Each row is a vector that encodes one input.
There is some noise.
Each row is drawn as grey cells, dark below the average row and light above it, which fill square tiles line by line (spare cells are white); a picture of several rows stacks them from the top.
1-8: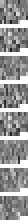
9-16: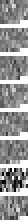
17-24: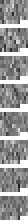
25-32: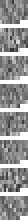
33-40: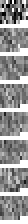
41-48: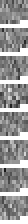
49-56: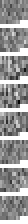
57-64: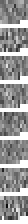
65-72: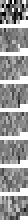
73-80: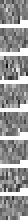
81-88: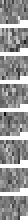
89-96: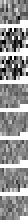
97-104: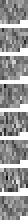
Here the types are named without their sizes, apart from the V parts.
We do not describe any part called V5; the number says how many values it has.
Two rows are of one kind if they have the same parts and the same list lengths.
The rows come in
4 kinds.
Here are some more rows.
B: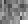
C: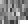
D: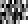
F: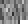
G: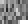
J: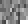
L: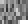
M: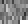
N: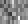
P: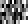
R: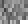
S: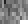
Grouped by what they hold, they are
B, F, M, S
C, G, L
D, P
J, N, R

